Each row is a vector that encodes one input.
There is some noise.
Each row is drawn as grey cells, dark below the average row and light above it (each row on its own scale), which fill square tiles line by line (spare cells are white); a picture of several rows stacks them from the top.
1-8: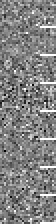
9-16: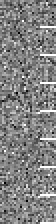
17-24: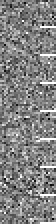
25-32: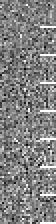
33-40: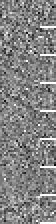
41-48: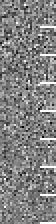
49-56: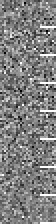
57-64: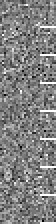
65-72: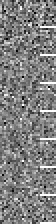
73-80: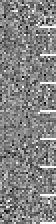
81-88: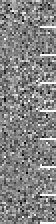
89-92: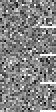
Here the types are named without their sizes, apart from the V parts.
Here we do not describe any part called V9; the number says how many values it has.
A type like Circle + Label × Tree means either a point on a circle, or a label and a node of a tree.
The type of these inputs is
Bool × V9 + Circle.
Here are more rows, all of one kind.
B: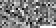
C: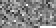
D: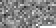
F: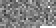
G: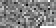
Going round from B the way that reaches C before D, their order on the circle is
B, C, D, G, F.
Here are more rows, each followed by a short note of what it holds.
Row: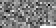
a point on a circle
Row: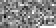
a point on a circle
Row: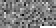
a true/false value and a value of V9
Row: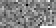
a point on a circle
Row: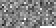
a true/false value and a value of V9
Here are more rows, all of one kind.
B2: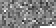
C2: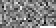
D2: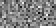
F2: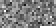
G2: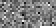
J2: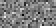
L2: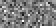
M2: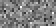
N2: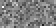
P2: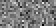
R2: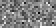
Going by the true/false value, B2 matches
C2 and M2.
